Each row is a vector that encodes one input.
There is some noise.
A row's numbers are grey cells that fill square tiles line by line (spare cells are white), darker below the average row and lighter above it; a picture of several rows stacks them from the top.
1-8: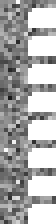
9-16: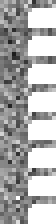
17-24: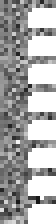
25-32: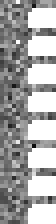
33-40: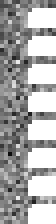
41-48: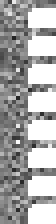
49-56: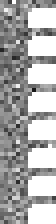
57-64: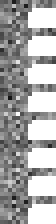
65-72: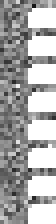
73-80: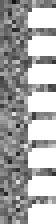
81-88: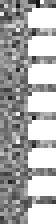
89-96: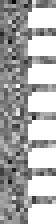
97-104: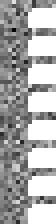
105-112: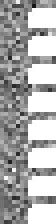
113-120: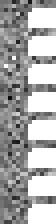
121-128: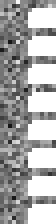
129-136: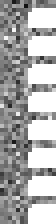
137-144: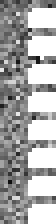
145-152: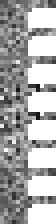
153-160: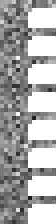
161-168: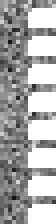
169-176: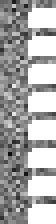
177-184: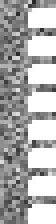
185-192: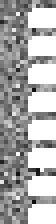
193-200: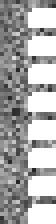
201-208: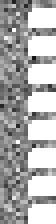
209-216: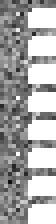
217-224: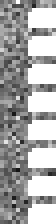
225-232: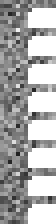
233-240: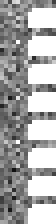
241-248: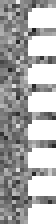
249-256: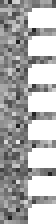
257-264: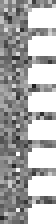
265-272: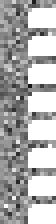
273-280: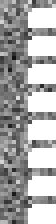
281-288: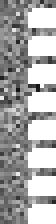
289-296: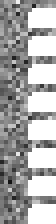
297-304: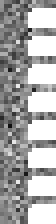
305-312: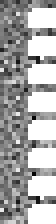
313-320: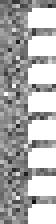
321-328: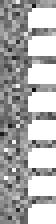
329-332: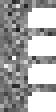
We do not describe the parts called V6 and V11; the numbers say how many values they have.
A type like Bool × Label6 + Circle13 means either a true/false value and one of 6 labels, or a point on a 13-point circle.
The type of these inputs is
List3(Line5) + V6 × V11.
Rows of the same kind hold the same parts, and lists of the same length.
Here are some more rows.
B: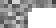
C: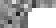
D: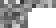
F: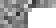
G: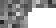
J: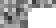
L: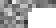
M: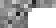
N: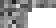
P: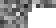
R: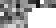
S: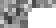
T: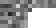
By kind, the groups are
B, L
C, M
D, F, J, S
G, N, P, T
R

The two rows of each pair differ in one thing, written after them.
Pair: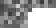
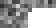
the value of V11
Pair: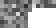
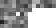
the value of V6
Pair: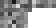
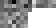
the value of V6
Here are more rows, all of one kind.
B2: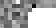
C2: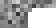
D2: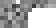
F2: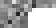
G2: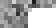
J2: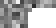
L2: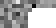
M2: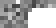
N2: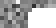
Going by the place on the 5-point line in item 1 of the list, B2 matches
J2 and L2.
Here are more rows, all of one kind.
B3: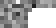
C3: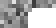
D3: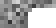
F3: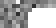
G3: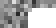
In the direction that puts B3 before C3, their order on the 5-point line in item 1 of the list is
B3, F3, D3, G3, C3.
